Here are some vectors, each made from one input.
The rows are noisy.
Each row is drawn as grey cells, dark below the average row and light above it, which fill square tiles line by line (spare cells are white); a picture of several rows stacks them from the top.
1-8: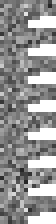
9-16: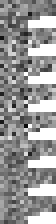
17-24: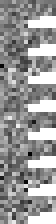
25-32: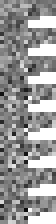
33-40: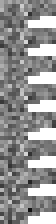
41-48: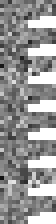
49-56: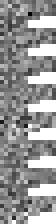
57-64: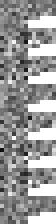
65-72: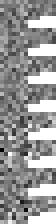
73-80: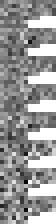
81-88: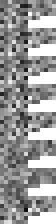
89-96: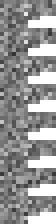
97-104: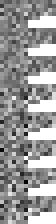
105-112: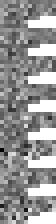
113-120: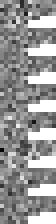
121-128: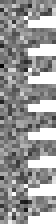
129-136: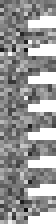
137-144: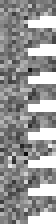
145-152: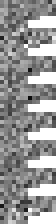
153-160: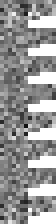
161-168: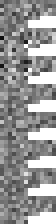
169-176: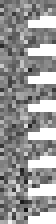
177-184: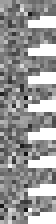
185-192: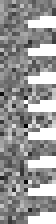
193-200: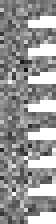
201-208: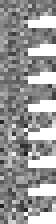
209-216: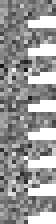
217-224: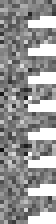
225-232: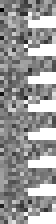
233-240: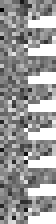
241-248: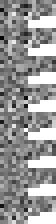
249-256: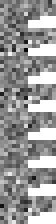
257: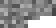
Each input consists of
either a point on a 13-point line and a node of a 12-node tree, or a list of up to two points on an 11-point line.
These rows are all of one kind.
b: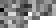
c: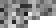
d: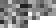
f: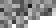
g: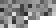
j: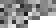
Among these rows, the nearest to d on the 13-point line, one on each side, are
b and c.
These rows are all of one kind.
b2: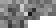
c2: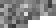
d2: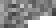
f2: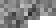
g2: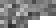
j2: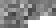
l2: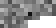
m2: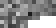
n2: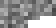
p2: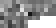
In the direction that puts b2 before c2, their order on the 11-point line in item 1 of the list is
b2, p2, g2, m2, l2, n2, d2, j2, f2, c2.
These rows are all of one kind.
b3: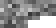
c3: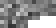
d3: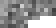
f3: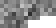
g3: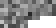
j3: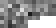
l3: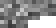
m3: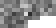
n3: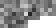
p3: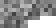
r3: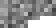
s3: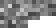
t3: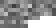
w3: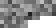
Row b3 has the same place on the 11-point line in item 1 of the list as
c3, j3, l3 and s3.
